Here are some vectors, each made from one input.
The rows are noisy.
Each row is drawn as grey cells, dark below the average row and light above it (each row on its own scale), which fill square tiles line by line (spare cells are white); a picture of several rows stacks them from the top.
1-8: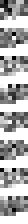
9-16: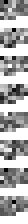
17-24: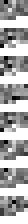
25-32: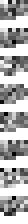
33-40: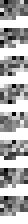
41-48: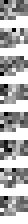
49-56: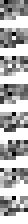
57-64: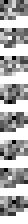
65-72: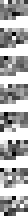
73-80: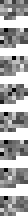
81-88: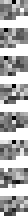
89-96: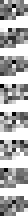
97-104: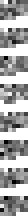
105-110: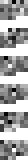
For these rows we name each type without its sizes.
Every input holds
a label.
